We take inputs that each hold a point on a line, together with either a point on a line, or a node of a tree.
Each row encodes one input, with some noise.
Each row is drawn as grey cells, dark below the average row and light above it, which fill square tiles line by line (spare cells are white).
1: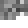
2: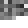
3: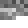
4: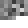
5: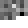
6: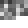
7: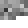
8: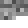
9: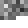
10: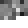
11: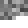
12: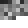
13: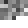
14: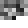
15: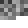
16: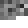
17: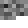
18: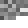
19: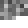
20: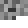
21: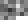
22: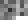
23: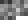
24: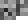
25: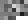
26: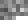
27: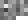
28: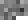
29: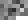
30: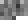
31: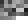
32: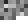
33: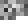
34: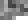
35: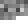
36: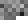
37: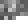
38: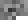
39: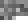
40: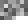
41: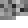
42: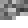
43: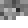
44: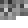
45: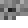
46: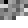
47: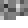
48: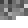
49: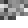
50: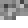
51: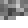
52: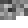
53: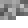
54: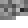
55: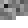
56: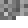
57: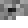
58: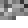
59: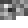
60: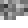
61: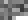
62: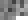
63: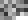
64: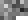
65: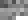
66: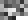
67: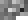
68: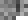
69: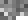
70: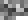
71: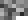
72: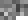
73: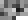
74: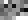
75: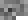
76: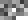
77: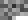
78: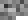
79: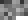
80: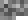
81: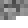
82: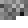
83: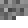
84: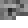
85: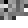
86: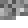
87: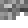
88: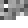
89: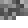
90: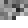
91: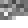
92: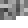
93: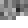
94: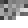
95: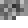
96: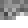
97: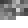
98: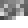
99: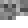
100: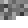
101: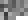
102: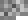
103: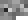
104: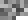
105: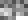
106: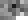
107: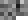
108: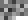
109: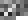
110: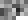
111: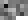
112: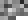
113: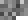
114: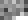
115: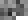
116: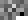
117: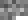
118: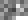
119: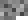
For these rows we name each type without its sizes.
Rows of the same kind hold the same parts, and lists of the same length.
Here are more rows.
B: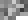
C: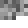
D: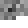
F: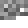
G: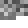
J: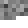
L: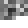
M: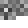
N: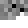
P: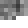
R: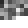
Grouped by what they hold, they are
B, N, R
C, D, F, G, J, L, M, P

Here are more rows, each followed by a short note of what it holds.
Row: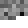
a point on a line and a node of a tree
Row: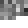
a point on each of two lines
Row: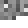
a point on a line and a node of a tree
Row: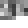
a point on each of two lines
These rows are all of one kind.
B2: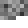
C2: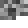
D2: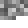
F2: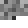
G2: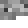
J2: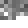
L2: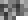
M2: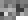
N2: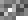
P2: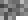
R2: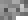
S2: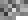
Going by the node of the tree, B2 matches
F2, L2 and P2.
